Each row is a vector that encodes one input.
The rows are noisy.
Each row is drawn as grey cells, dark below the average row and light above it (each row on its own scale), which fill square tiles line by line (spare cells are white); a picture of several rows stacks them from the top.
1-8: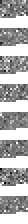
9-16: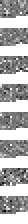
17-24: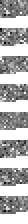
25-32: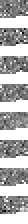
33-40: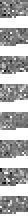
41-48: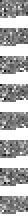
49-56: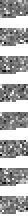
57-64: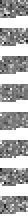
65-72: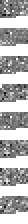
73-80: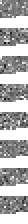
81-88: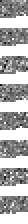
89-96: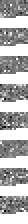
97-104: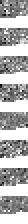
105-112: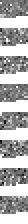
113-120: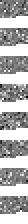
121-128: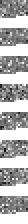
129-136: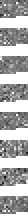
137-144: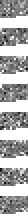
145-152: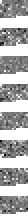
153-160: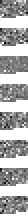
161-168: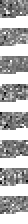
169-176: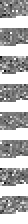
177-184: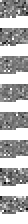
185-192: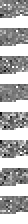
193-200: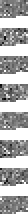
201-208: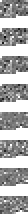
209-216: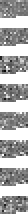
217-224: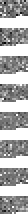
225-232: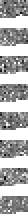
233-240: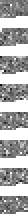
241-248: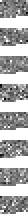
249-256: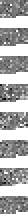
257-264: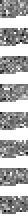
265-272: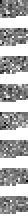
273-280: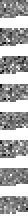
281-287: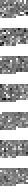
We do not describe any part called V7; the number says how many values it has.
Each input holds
either a true/false value and a value of V7, or a list of up to two points on an 8-point line.
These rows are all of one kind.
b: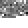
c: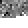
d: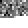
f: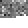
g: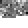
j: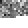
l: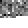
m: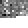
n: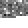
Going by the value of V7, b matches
m and n.
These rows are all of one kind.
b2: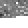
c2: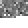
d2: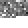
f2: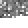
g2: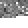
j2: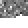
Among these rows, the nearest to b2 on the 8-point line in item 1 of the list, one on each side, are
c2 and f2.
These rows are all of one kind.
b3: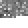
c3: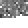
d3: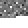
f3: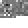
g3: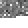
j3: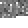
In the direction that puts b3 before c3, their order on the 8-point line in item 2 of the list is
d3, j3, g3, f3, b3, c3.
